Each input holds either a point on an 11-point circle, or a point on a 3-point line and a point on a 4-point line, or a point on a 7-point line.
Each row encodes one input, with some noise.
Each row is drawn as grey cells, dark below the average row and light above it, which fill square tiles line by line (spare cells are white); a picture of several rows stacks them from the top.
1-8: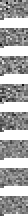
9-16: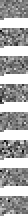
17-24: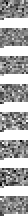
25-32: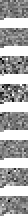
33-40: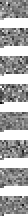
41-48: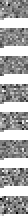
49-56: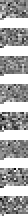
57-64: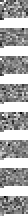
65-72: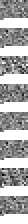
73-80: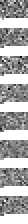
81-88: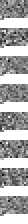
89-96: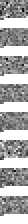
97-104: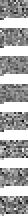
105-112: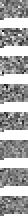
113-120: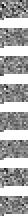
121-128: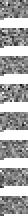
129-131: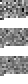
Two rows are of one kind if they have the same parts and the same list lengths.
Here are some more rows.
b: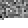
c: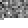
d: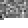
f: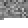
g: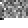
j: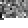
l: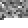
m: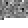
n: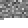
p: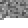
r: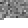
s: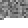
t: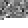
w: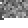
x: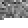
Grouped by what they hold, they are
b, d, f, g, j, l, n, w, x
c, p, r, s
m, t

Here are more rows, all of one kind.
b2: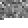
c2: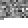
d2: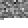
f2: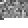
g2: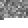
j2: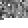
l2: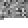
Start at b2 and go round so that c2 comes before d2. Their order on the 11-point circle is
b2, j2, c2, f2, l2, g2, d2.
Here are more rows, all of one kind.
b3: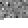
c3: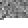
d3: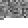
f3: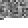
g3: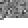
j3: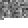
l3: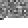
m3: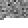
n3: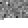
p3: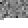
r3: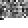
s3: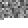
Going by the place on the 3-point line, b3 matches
g3, j3, l3 and r3.
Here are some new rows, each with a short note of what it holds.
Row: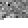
a point on a 3-point line and a point on a 4-point line
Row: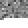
a point on a 3-point line and a point on a 4-point line
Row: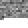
a point on an 11-point circle
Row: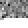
a point on a 3-point line and a point on a 4-point line
